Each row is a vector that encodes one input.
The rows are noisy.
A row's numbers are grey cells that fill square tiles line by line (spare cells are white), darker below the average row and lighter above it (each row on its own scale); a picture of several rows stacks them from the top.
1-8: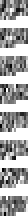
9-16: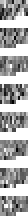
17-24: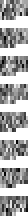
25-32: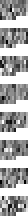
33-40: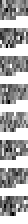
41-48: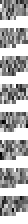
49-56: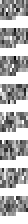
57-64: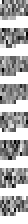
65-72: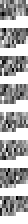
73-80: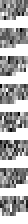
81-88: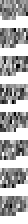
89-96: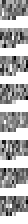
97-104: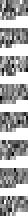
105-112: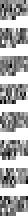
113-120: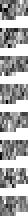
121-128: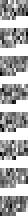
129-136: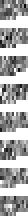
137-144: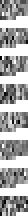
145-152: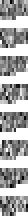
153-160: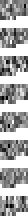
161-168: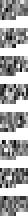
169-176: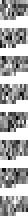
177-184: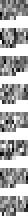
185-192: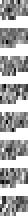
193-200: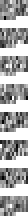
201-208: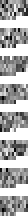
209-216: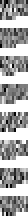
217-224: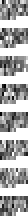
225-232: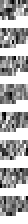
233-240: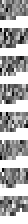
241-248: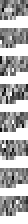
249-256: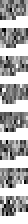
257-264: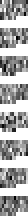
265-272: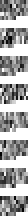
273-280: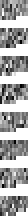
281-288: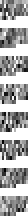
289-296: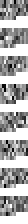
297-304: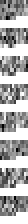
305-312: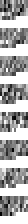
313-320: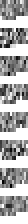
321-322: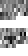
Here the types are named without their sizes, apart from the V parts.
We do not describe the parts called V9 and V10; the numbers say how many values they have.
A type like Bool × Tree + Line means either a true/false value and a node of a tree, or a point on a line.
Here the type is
Bool × (Circle + V9) × V10.
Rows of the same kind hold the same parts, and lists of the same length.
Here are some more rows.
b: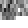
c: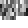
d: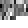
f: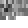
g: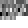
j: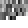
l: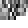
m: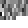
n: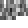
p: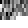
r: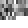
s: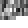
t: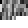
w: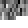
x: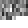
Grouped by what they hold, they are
b, p, t, w, x
c, d, f, g, j, l, m, n, r, s

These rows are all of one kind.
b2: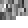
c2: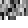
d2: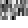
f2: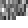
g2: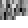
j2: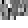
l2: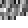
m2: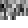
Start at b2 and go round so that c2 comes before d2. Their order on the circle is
b2, c2, d2, m2, j2, l2, f2, g2.
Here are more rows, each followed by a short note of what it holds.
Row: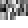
a true/false value, a value of V9 and a value of V10
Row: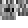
a true/false value, a value of V9 and a value of V10
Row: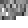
a point on a circle, a true/false value and a value of V10
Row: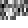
a point on a circle, a true/false value and a value of V10
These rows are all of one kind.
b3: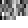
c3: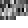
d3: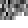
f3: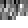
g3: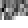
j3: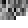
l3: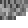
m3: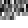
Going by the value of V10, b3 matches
c3 and f3.
